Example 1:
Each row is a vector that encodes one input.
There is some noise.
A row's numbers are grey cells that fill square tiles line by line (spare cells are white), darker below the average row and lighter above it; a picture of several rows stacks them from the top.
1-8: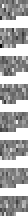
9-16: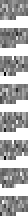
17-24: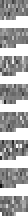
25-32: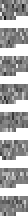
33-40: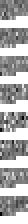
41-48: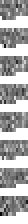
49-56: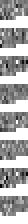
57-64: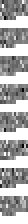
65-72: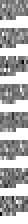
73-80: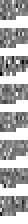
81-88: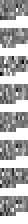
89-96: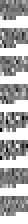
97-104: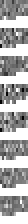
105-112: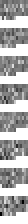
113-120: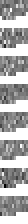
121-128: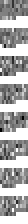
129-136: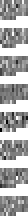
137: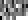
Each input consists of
a point on a 7-point line, together with either a point on a 9-point line, or four true/false values.
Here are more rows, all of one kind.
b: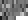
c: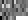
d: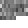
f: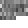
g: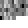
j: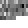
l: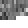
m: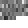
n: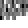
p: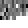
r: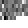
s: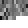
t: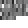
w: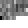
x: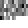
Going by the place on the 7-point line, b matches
l, p, s and w.
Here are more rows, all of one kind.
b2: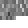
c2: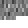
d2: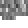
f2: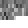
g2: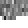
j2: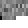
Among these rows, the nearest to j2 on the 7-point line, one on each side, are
c2 and f2.
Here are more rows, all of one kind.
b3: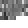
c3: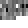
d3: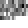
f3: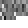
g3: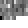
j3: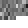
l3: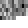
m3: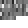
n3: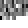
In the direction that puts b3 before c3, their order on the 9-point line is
d3, l3, g3, f3, m3, b3, j3, n3, c3.
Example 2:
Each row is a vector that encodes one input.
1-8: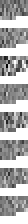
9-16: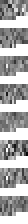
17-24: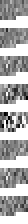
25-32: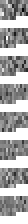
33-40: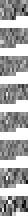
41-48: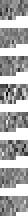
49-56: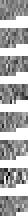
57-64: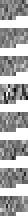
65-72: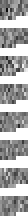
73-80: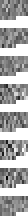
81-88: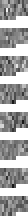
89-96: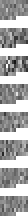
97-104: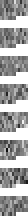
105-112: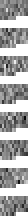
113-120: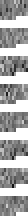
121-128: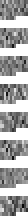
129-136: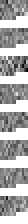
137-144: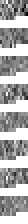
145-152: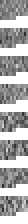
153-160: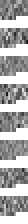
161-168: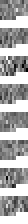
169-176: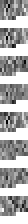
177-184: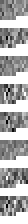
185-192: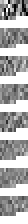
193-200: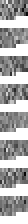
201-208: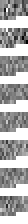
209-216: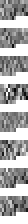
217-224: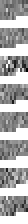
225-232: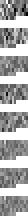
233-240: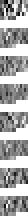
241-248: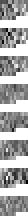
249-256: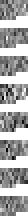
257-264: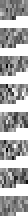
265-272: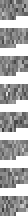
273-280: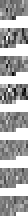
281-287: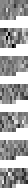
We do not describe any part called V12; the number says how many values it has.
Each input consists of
either a point on a 15-point circle, or a point on a 10-point line and a value of V12.
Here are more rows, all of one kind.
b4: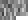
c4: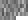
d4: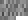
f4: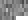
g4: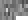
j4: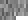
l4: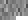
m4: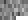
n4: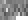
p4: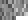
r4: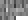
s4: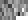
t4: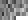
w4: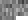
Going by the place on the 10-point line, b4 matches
c4, j4, l4 and n4.
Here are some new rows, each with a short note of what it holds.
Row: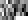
a point on a 15-point circle
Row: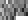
a point on a 15-point circle
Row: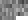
a point on a 10-point line and a value of V12
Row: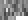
a point on a 10-point line and a value of V12
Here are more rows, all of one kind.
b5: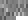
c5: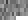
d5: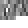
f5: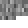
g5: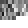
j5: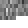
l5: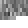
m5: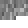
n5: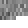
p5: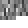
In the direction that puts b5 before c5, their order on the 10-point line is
b5, c5, l5, n5, m5, g5, d5, j5, f5, p5.
